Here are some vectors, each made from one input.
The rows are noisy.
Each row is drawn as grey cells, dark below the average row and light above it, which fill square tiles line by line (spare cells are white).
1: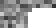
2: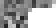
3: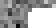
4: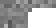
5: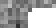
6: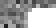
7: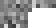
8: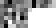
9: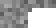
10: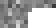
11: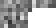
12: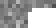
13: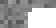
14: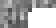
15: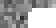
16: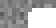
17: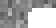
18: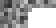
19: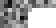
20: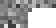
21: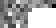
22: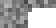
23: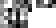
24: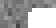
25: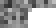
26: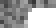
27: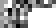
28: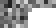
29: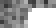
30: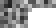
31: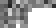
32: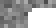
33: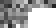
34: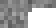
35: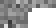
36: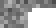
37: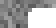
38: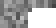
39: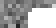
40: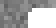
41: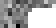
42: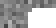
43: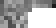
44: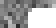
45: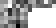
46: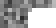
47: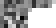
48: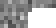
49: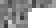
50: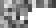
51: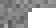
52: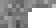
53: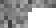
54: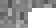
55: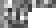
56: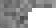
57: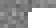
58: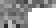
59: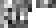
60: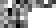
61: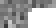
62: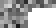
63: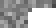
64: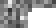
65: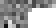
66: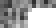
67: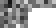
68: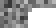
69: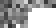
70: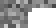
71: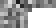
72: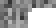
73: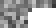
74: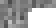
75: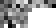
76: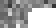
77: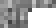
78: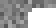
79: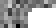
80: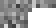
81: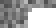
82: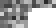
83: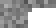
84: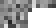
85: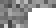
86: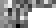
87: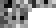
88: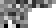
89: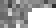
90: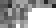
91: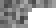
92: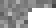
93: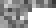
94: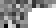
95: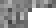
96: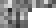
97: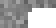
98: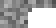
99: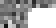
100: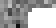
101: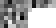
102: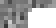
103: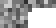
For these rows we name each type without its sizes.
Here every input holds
a list of points on a line.
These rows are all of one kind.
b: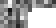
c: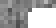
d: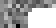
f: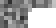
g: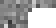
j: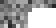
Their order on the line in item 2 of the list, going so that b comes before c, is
d, j, b, c, g, f.
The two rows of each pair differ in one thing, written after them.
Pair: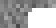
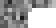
the place on the line in item 2 of the list
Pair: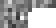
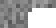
the place on the line in item 2 of the list
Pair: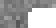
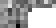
the place on the line in item 2 of the list
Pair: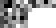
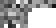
the place on the line in item 1 of the list
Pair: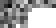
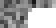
the place on the line in item 2 of the list
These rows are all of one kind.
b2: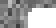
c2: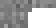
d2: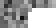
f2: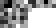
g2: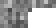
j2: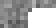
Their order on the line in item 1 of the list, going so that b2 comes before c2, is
b2, f2, g2, c2, d2, j2.
